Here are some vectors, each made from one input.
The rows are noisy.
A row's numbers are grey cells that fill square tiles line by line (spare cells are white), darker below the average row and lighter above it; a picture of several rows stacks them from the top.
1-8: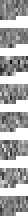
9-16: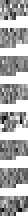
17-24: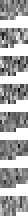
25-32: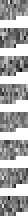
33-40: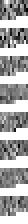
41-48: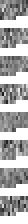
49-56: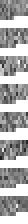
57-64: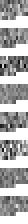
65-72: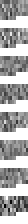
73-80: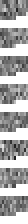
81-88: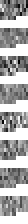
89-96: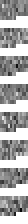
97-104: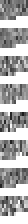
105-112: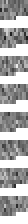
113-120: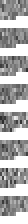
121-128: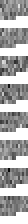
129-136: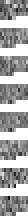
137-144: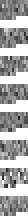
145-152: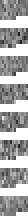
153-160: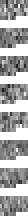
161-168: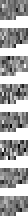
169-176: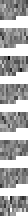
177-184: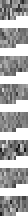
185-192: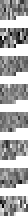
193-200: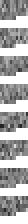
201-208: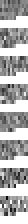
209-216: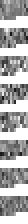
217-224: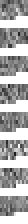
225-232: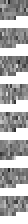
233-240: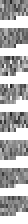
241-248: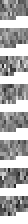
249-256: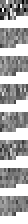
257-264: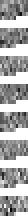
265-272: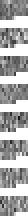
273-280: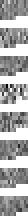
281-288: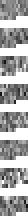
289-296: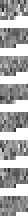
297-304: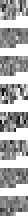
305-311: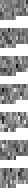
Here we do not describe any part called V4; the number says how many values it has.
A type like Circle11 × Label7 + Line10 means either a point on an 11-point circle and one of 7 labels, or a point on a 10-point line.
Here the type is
Label7 × List2(Label11 × V4).
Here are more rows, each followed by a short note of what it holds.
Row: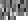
one of 7 labels, together with the empty list
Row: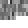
one of 7 labels, together with the empty list
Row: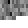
one of 7 labels, together with a list of two items
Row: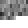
one of 7 labels, together with a list of one item
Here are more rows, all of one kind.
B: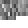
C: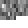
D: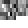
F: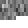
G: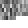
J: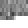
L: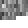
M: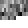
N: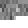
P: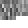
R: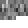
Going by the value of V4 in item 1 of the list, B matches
M and R.
